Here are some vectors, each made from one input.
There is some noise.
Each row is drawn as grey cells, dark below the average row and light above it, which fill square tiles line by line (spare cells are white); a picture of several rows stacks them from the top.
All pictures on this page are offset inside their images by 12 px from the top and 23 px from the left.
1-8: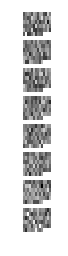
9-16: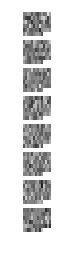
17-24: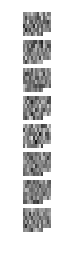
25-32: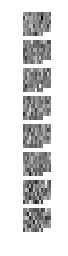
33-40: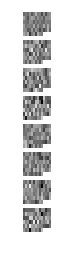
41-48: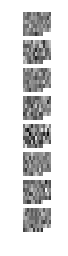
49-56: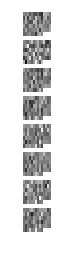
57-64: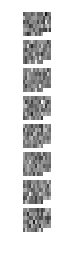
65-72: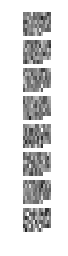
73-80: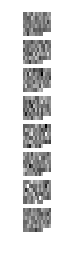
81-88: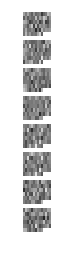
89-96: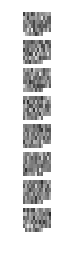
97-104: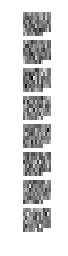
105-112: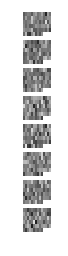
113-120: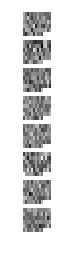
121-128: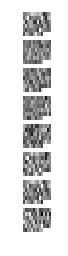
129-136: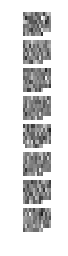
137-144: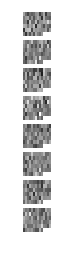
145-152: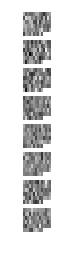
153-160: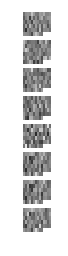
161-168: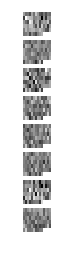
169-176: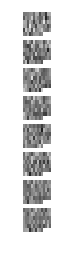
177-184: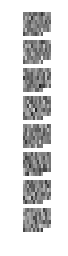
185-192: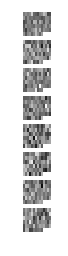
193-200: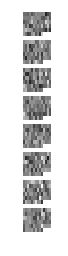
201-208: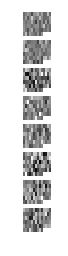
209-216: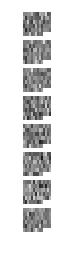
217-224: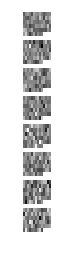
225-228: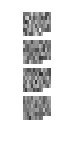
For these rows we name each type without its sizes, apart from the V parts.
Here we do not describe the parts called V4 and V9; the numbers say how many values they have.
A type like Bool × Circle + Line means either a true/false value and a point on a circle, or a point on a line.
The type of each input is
List(Circle) + V4 × V9.
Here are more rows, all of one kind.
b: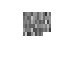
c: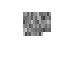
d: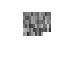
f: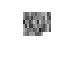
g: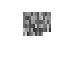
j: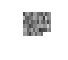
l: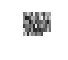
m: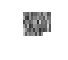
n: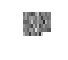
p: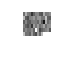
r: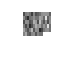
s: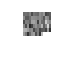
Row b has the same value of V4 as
n and r.
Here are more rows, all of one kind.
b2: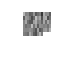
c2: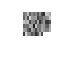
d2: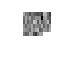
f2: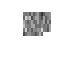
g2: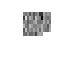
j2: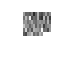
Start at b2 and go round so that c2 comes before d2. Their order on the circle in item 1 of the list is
b2, f2, j2, c2, d2, g2.
